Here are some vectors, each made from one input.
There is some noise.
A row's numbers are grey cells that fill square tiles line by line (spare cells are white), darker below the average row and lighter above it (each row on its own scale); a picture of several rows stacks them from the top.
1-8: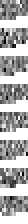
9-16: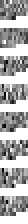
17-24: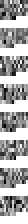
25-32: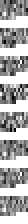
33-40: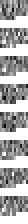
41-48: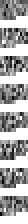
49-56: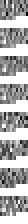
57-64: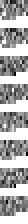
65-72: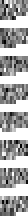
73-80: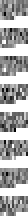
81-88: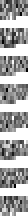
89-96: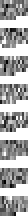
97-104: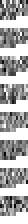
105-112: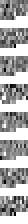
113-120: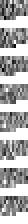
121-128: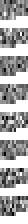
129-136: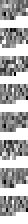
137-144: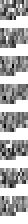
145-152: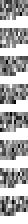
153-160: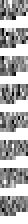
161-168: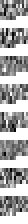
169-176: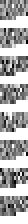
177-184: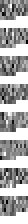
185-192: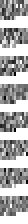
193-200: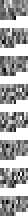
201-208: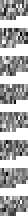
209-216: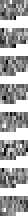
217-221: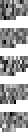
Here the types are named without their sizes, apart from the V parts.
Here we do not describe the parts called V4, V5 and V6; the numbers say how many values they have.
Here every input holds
either a label, a node of a tree, a true/false value and a value of V6, or a value of V4 and a value of V5.
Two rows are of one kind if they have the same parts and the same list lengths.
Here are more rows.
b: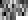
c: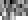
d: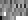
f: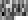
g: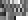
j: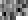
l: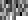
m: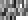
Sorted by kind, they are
b, f, g, j, m
c, d, l

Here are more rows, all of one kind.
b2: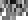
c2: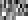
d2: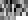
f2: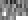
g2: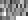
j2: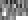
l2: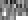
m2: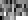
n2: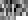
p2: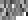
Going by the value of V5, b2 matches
f2, j2, l2 and p2.
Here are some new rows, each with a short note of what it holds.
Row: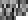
a label, a node of a tree, a true/false value and a value of V6
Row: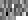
a value of V4 and a value of V5
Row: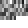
a label, a node of a tree, a true/false value and a value of V6
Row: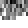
a value of V4 and a value of V5
